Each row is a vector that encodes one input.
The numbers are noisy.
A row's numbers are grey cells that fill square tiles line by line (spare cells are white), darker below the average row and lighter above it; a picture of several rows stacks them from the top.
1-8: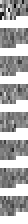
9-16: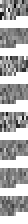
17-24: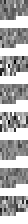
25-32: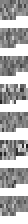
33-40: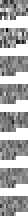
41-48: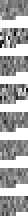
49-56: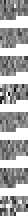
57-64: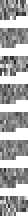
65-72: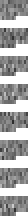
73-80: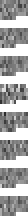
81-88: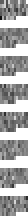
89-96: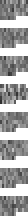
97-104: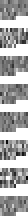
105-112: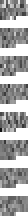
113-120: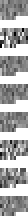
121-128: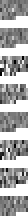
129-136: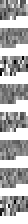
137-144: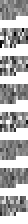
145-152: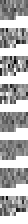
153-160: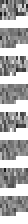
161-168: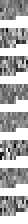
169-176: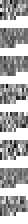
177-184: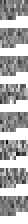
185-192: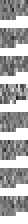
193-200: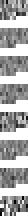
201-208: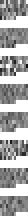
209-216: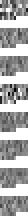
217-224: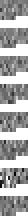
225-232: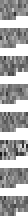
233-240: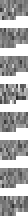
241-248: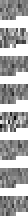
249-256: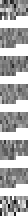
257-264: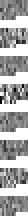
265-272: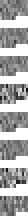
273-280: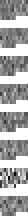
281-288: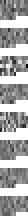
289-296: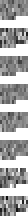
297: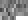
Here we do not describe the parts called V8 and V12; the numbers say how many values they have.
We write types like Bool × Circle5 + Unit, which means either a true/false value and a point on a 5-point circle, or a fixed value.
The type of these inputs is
(Line6 + V12) × V8 + Line10 + Tree7.
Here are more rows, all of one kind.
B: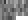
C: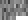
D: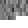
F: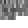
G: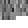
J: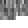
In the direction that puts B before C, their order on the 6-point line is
J, F, B, D, G, C.
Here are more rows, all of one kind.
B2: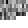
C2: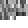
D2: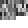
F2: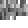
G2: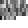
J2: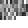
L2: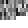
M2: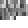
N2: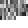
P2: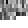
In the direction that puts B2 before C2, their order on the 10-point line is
D2, L2, B2, P2, C2, F2, M2, G2, N2, J2.
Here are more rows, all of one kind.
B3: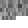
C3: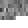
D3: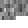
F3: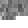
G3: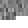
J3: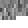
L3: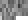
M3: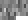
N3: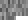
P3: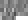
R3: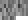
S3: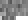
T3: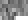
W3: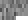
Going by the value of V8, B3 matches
J3, L3, N3 and R3.
